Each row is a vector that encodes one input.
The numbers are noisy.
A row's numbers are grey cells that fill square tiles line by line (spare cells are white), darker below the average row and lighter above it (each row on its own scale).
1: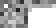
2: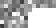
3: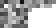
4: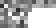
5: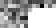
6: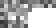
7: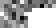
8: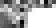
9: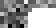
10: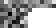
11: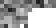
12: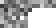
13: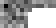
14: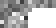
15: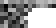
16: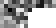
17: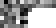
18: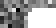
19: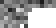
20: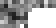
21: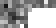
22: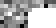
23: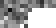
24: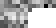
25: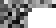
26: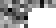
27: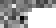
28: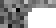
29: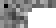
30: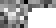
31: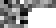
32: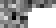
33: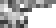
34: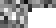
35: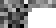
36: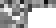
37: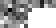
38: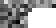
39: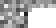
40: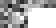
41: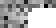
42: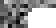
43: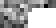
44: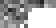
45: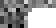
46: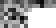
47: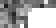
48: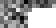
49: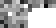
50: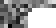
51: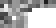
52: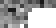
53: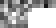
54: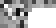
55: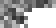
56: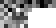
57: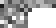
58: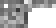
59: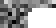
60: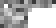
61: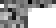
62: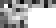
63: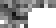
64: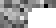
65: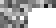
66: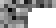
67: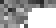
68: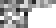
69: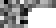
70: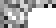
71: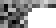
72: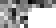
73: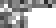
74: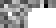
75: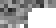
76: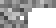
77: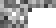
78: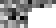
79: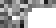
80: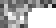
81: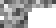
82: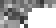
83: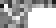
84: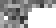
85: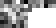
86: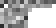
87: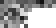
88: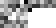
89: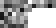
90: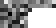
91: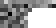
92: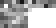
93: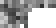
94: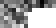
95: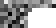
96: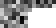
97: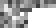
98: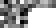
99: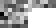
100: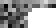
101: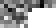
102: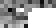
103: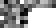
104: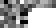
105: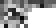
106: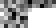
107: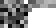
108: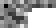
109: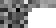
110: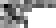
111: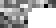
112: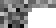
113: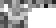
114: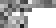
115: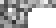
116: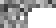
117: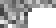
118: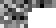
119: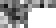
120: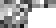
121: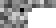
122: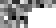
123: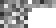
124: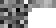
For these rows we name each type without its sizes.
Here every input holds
a list of points on a line.
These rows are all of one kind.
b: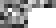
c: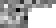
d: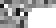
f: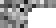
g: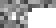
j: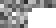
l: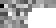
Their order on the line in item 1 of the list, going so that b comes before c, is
b, f, j, g, l, d, c.
